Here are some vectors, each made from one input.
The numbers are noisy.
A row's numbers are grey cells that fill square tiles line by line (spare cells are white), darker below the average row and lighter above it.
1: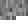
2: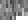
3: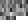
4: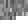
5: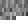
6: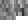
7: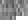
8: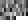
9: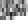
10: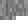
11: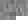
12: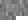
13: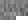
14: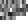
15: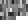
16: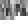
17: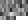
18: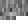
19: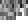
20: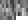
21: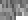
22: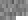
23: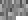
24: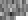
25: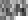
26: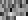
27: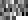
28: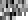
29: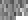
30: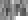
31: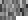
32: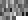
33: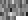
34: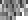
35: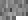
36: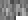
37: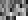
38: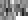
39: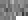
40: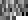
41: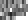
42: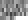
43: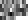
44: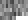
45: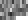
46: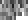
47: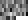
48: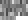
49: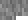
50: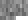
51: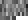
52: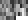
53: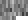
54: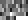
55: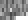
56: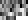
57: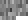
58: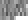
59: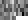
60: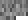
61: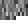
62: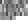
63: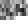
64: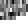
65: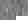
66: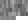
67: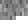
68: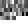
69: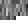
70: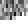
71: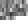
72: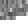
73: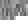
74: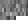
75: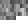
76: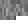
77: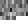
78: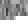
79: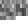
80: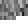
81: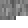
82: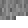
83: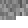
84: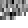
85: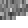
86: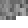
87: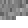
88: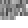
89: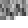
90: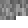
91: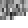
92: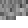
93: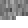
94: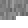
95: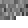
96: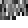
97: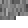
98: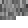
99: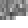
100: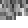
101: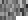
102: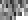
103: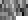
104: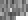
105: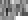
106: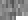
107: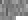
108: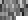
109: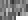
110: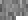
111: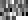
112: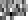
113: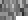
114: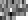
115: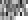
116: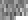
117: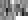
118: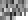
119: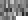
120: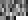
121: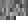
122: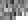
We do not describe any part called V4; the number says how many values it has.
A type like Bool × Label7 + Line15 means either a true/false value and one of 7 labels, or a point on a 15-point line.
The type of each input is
(Bool × Label7 + V4) × Line8.
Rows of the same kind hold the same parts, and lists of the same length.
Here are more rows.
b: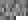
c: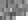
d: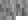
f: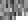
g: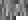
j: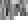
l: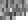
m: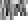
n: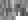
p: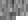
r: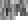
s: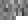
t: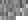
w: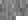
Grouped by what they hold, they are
b, c, f, j, l, m, p, r, s
d, g, n, t, w

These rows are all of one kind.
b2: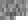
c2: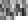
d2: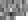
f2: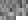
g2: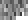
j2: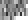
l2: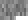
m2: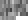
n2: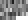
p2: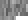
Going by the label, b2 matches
c2, g2, j2 and l2.
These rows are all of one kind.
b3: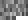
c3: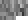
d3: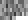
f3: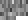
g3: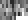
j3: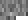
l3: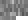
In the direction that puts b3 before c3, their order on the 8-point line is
b3, g3, f3, c3, l3, j3, d3.
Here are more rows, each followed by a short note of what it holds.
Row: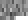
one of 7 labels, a point on an 8-point line and a true/false value
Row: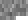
one of 7 labels, a point on an 8-point line and a true/false value
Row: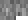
one of 7 labels, a point on an 8-point line and a true/false value
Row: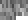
a point on an 8-point line and a value of V4
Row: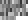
one of 7 labels, a point on an 8-point line and a true/false value
